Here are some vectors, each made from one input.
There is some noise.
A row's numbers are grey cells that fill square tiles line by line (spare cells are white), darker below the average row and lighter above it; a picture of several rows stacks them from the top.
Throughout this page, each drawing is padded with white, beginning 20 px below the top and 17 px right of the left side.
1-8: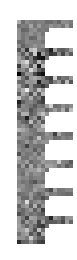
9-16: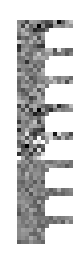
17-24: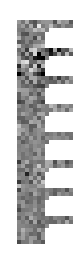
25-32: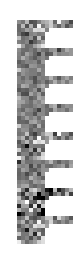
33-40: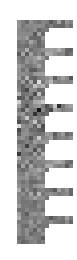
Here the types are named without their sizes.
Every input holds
a point on a line, together with either a fixed value, or three true/false values.
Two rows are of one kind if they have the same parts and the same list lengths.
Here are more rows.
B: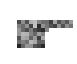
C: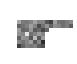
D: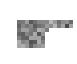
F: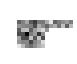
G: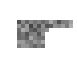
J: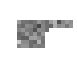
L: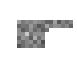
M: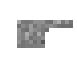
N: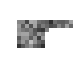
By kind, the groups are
B, C, L, M, N
D, F, G, J

